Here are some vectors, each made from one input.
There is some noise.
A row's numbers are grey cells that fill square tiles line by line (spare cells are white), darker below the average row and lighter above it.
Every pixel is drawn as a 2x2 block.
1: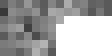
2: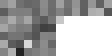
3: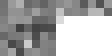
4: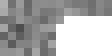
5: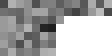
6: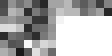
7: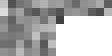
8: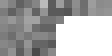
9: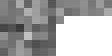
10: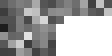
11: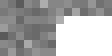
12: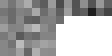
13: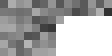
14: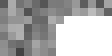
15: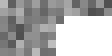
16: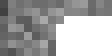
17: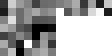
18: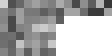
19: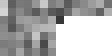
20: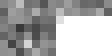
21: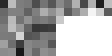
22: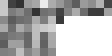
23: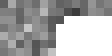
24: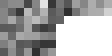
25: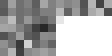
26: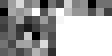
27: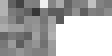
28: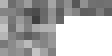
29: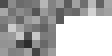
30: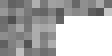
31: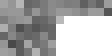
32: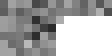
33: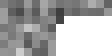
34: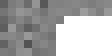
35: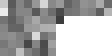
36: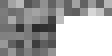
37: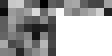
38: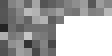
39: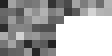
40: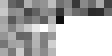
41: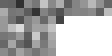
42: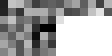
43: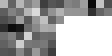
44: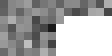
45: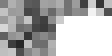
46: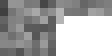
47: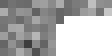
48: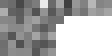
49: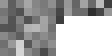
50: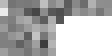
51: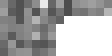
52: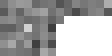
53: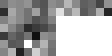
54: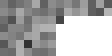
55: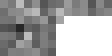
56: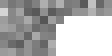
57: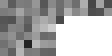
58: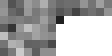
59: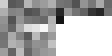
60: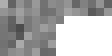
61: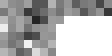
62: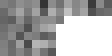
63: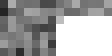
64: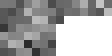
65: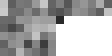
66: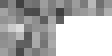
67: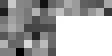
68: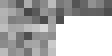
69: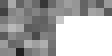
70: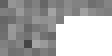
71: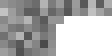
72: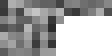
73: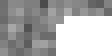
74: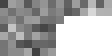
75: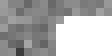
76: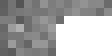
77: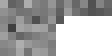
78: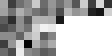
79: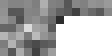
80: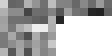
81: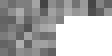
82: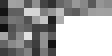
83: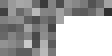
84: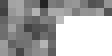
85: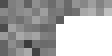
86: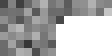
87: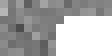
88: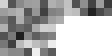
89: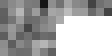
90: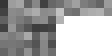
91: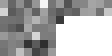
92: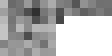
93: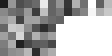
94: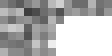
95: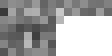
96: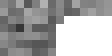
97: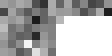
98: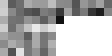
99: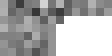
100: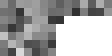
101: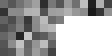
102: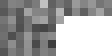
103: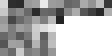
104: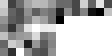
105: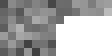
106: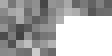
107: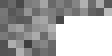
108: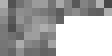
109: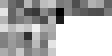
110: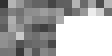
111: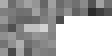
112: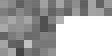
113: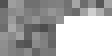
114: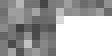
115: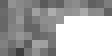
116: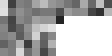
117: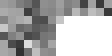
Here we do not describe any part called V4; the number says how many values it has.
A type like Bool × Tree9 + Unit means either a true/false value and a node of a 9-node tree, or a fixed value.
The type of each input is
Bool × (Circle8 + V4) + Tree8.
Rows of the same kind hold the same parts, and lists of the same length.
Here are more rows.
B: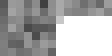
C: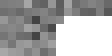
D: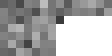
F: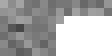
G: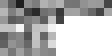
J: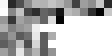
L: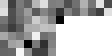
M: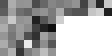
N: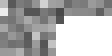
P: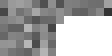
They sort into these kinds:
B, F, J, L, N
C, M, P
D, G

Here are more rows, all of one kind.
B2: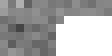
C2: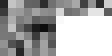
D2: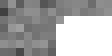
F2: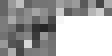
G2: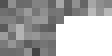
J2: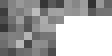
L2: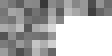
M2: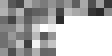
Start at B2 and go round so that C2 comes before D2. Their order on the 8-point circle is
B2, C2, F2, G2, D2, L2, J2, M2.
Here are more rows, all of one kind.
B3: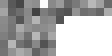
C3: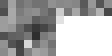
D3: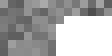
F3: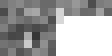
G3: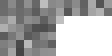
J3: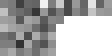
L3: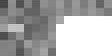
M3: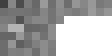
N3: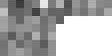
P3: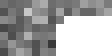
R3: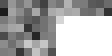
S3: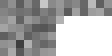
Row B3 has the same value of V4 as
D3, G3, R3 and S3.
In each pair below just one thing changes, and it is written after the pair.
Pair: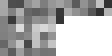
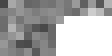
the place on the 8-point circle
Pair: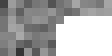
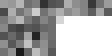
the true/false value
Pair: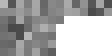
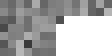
the true/false value
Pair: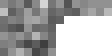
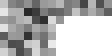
the place on the 8-point circle
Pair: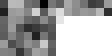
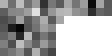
the true/false value
